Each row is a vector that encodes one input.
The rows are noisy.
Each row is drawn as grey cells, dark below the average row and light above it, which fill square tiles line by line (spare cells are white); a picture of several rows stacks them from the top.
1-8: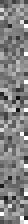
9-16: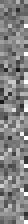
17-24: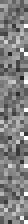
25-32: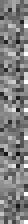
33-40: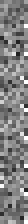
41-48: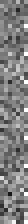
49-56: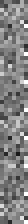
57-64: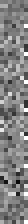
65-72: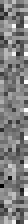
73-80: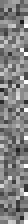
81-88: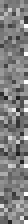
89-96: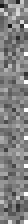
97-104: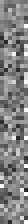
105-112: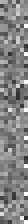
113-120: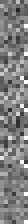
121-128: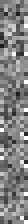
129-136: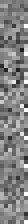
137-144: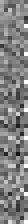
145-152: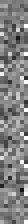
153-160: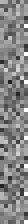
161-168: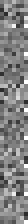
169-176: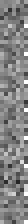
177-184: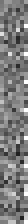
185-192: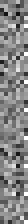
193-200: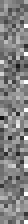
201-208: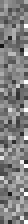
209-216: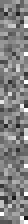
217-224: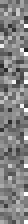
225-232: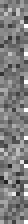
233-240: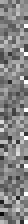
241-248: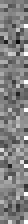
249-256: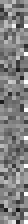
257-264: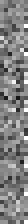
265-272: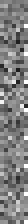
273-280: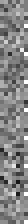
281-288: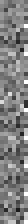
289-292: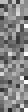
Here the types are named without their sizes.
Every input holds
a point on a line.
